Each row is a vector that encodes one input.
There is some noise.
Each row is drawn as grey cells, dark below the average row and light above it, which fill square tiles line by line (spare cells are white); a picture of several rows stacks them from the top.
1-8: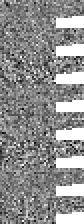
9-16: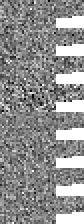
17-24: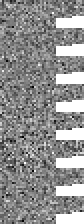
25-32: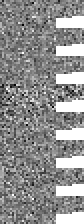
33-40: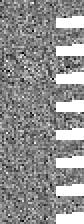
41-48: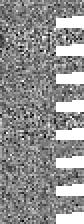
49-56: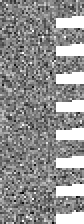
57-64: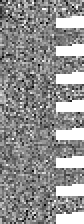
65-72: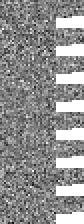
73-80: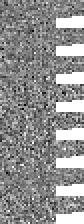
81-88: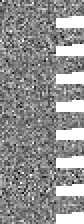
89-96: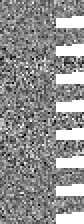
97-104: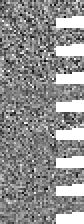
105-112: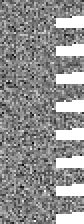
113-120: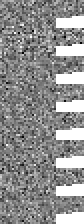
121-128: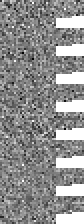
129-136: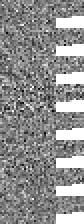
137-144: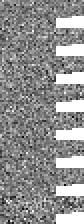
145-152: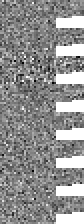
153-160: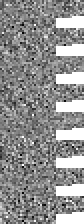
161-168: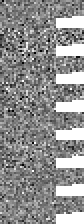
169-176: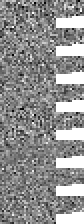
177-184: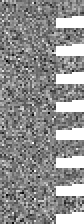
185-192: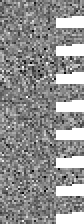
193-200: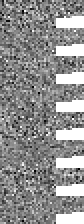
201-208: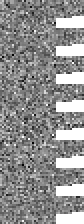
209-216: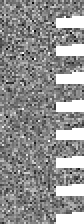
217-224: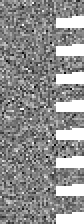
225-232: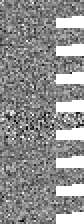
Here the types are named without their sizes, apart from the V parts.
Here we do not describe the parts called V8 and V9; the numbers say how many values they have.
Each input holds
a value of V9, together with either a label and a node of a tree, or a value of V8.
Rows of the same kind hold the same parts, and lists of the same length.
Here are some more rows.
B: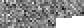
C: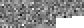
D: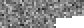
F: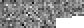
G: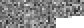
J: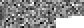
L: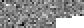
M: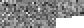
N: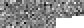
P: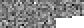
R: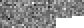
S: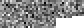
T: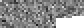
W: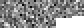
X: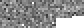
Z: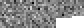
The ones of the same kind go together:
B, C, G, J, M, N, R, S, W, X
D, F, L, P, T, Z

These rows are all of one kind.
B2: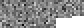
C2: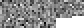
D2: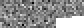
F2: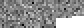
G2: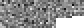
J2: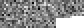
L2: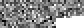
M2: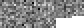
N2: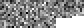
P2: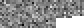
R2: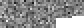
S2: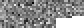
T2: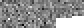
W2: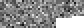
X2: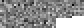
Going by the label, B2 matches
G2, N2, P2 and X2.
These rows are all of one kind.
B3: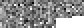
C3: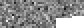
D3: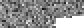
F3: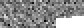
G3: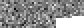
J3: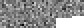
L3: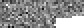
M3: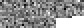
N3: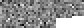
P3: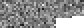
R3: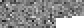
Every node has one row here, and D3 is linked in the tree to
R3.
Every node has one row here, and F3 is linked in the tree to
L3 and R3.
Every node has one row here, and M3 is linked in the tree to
C3 and P3.
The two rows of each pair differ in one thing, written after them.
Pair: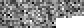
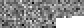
the node of the tree
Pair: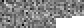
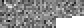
the value of V9
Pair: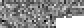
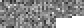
the node of the tree
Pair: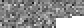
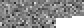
the value of V9
